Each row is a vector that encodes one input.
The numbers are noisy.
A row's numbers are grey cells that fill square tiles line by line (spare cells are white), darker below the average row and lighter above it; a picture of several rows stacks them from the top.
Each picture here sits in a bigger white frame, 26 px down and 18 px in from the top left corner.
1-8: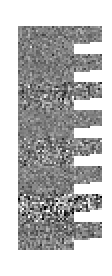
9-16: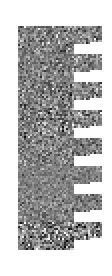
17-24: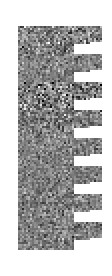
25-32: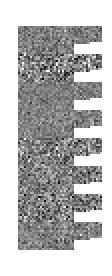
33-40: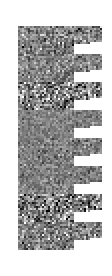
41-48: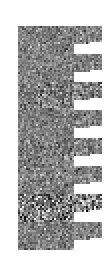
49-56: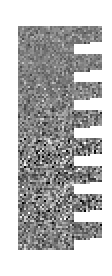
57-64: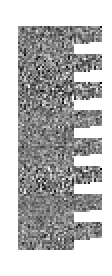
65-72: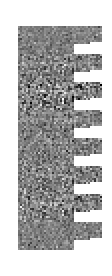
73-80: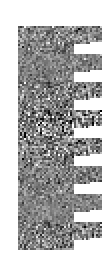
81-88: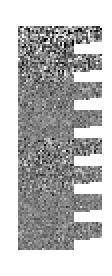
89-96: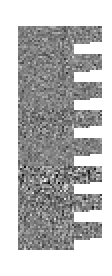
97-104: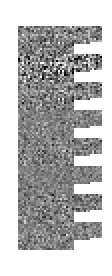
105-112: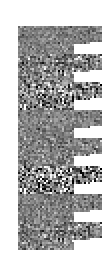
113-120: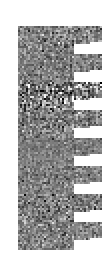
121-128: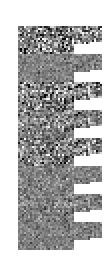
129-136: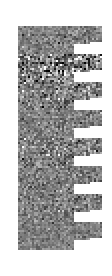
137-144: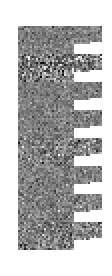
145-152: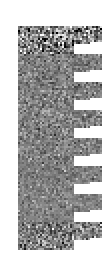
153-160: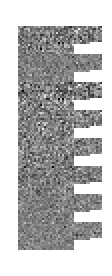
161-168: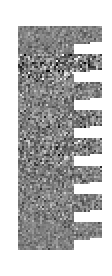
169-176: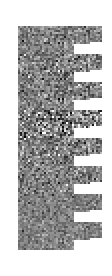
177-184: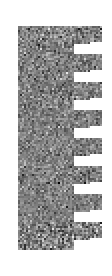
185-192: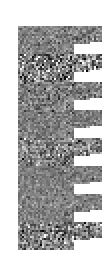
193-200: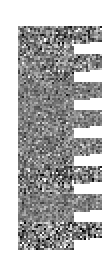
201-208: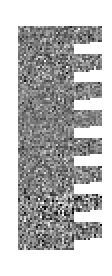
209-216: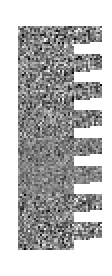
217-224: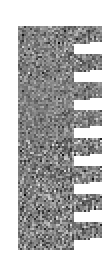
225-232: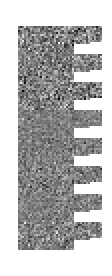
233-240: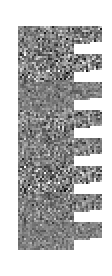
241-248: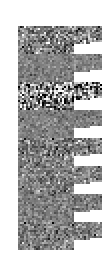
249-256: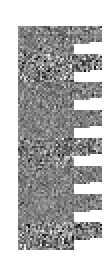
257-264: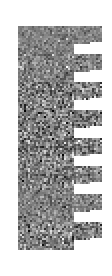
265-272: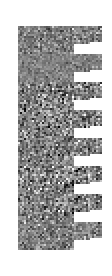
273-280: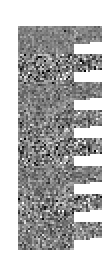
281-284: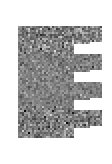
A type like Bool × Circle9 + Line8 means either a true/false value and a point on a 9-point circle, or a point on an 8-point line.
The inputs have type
(Bool × Circle6 + Unit) × (Circle8 + Circle13).
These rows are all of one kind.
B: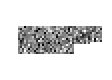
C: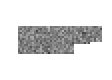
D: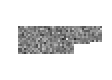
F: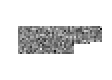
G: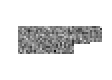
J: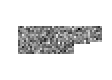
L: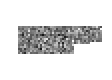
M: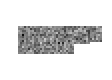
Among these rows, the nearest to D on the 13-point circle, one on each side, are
C and G.
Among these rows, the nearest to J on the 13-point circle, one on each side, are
B and F.
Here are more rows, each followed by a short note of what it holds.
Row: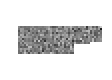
a point on a 13-point circle
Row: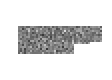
a point on a 13-point circle
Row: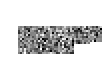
a point on an 8-point circle
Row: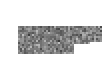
a point on an 8-point circle
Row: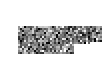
a point on a 6-point circle, a point on an 8-point circle and a true/false value
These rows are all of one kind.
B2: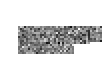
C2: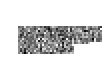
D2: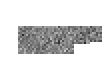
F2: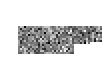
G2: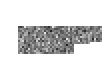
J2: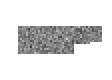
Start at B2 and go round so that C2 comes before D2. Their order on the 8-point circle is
B2, J2, C2, G2, D2, F2.
